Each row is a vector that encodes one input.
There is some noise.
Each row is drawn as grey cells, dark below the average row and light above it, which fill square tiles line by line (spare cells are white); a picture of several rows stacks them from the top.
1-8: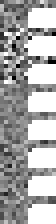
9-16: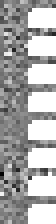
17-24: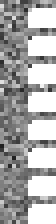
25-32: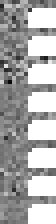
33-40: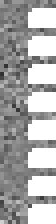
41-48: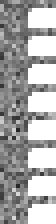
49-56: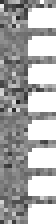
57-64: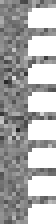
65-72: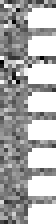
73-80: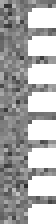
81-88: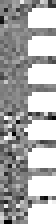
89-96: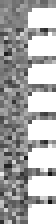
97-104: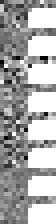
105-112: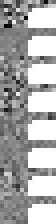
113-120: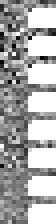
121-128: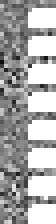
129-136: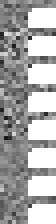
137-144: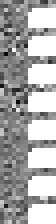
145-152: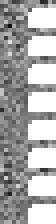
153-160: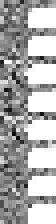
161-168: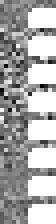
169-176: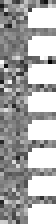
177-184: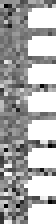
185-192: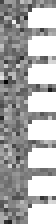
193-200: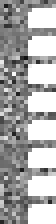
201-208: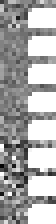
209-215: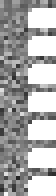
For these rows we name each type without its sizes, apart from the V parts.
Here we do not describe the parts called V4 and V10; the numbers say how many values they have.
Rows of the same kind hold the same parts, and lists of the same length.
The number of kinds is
2.
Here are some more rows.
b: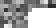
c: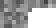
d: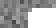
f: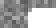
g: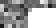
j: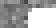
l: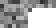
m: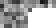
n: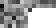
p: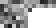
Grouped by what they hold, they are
b, f, j
c, d, g, l, m, n, p

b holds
a true/false value and a value of V10.
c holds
a point on each of two lines, a true/false value, a value of V4 and a value of V10.
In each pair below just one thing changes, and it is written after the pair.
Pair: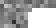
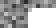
the true/false value
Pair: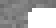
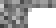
the value of V10
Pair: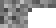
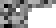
the place on one of the two lines
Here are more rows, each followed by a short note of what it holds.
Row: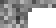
a true/false value and a value of V10
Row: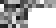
a point on each of two lines, a true/false value, a value of V4 and a value of V10
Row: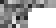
a true/false value and a value of V10
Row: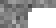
a true/false value and a value of V10
